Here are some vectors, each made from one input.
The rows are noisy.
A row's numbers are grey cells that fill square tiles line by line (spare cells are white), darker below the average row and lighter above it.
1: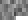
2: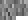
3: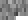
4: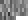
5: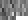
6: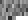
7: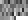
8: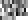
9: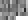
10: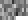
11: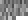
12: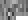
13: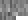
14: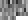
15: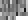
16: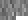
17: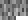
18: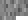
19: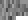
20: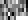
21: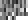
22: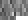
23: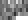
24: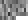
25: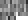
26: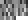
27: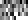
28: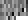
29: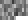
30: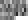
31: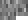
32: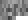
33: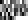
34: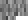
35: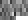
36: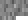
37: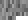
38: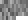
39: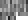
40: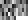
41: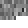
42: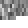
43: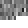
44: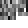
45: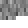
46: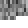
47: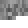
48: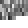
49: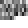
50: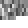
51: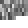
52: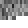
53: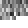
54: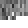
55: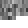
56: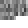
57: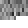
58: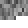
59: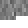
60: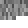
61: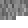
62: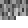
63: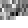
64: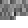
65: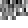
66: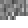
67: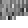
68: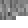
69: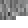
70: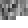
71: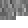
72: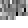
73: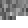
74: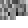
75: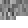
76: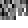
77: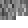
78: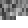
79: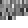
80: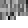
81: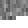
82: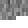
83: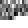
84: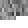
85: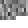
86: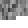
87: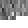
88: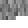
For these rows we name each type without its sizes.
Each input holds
a point on a circle.
